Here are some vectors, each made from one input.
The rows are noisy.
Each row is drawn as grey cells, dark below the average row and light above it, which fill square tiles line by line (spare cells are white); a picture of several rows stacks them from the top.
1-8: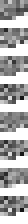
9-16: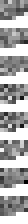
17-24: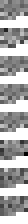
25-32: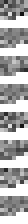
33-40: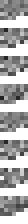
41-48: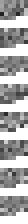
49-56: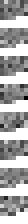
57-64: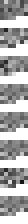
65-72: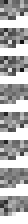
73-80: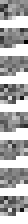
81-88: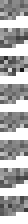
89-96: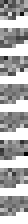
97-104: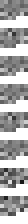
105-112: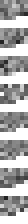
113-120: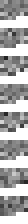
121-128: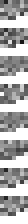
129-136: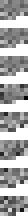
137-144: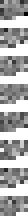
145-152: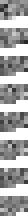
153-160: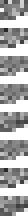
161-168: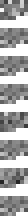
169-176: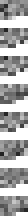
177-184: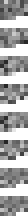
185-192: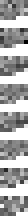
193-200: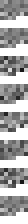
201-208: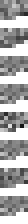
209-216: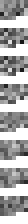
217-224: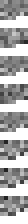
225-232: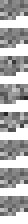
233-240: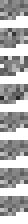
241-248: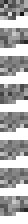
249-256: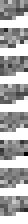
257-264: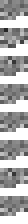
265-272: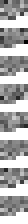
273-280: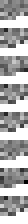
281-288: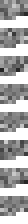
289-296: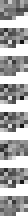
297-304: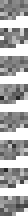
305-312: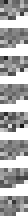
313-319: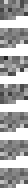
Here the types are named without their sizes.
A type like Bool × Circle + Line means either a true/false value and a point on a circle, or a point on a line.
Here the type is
Line.
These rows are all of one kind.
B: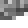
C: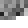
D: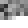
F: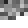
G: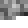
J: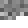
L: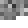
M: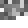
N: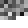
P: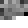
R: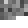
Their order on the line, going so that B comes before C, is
N, F, M, B, C, L, J, R, P, G, D.
